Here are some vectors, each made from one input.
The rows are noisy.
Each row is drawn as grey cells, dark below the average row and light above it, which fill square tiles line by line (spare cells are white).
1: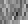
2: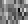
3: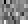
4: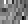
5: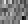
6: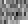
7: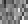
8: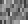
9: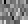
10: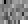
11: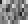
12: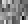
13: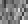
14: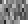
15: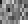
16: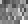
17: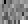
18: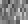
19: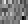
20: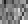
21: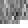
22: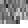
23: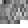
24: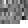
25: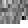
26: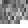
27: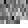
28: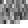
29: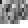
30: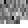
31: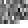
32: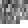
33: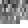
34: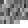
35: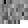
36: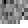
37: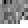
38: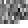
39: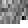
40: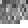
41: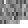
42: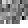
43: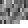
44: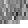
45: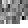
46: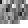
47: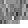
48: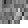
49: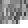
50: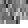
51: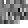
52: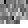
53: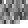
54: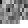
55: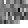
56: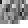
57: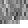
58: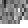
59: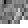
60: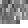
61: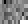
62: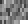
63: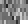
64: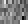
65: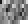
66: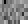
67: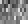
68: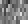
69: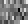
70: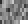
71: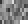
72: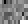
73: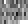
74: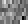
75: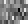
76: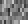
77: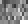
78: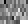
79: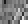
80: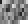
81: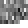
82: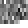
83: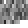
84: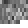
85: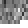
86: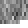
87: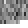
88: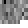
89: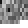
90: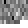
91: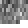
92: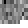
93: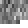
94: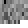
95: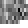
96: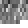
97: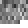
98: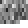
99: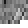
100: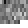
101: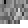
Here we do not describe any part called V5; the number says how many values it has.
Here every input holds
a point on a 4-point line, together with either a point on a 4-point line, or a value of V5.
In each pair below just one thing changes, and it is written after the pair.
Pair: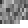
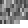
the place on the 4-point line
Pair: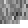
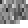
the value of V5
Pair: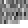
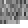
the place on the 4-point line
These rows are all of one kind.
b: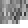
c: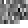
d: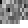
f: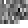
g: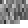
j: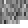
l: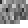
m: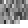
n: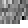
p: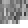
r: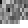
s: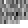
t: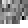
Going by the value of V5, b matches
j, p and s.
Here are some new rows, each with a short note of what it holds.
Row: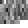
a point on a 4-point line and a value of V5
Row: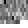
a point on each of two 4-point lines
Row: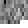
a point on each of two 4-point lines
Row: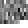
a point on a 4-point line and a value of V5
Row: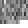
a point on a 4-point line and a value of V5
